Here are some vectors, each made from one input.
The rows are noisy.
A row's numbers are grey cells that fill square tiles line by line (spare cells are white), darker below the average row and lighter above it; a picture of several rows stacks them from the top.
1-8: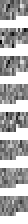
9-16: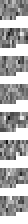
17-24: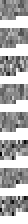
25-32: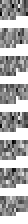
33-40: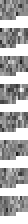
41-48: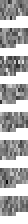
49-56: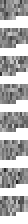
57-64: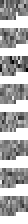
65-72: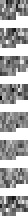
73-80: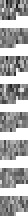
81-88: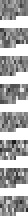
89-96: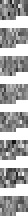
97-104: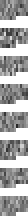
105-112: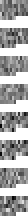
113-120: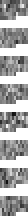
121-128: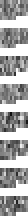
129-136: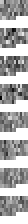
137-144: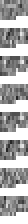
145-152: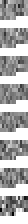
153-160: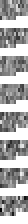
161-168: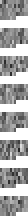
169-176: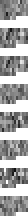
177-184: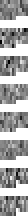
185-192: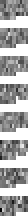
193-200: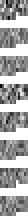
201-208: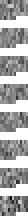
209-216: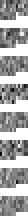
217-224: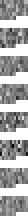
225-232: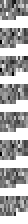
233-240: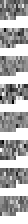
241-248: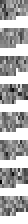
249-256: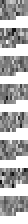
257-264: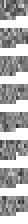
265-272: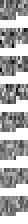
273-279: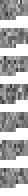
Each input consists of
either a node of a 9-node tree, or a node of a 13-node tree and a true/false value.
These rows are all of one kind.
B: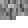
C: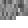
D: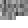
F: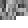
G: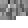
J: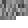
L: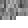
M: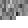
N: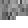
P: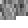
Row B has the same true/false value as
G and N.
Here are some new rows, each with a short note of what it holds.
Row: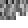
a node of a 9-node tree
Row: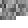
a node of a 13-node tree and a true/false value
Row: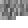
a node of a 13-node tree and a true/false value
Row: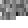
a node of a 13-node tree and a true/false value
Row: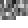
a node of a 9-node tree
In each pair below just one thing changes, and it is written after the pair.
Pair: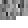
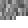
the true/false value
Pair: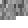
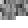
the node of the tree
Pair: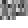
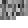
the node of the tree
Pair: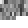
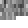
the true/false value
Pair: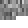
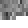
the node of the tree
